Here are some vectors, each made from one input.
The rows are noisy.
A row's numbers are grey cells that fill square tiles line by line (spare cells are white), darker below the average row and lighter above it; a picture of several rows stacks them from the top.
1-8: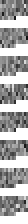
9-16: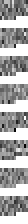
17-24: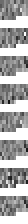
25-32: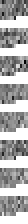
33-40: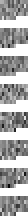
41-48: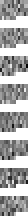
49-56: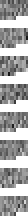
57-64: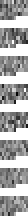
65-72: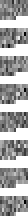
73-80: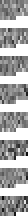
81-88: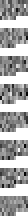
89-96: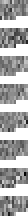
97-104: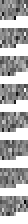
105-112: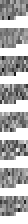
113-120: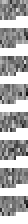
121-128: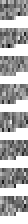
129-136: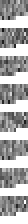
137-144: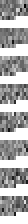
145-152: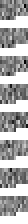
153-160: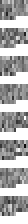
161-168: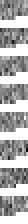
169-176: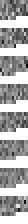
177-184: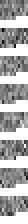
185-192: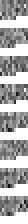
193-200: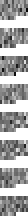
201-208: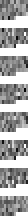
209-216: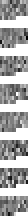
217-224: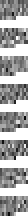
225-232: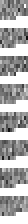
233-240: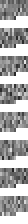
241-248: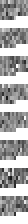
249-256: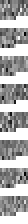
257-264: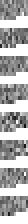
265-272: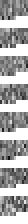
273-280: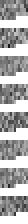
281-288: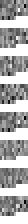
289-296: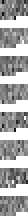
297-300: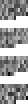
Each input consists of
a point on a 7-point line, together with either a point on a 5-point line, or a point on a 7-point line and three true/false values.
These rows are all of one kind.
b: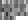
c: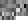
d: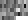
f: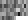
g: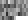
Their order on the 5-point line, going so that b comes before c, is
g, b, f, d, c.
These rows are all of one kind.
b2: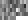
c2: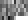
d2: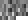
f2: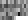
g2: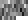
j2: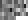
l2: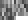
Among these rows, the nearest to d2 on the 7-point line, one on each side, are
b2 and g2.
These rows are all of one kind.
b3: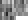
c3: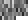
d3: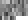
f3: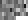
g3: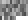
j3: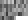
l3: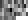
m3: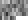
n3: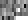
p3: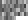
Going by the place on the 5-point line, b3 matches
d3, j3 and m3.
